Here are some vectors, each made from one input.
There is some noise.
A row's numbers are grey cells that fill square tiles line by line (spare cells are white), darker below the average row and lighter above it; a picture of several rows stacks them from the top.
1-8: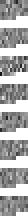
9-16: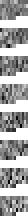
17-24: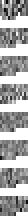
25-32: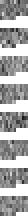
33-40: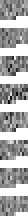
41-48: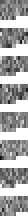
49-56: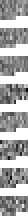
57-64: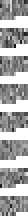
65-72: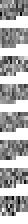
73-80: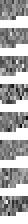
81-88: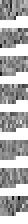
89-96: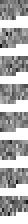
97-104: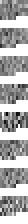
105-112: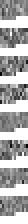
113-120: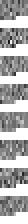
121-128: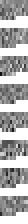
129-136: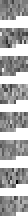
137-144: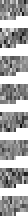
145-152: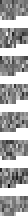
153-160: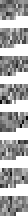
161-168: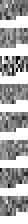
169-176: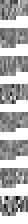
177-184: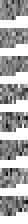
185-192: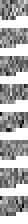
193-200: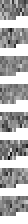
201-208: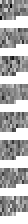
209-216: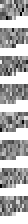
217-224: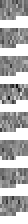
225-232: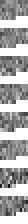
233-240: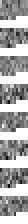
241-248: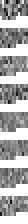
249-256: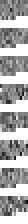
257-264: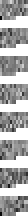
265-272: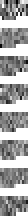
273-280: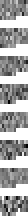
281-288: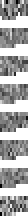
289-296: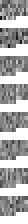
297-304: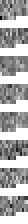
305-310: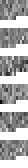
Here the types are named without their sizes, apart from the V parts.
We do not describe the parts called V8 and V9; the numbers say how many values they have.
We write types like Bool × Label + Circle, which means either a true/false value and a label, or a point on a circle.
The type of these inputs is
Label × (Tree + V9) × V8 + Line × Line + Unit.
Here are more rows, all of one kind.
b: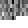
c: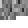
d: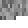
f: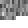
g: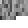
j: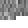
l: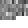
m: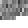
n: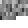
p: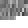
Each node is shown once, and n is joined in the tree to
c and g.
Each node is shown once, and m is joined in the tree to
b.
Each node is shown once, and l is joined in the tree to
d and j.
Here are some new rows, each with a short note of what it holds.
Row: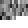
a point on each of two lines
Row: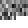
a point on each of two lines
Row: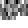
a fixed value
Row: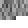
a label, a node of a tree and a value of V8
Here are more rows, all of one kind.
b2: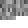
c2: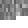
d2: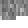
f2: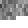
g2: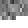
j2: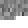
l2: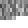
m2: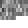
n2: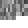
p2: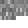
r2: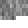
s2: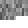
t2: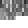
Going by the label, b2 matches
d2, j2 and p2.
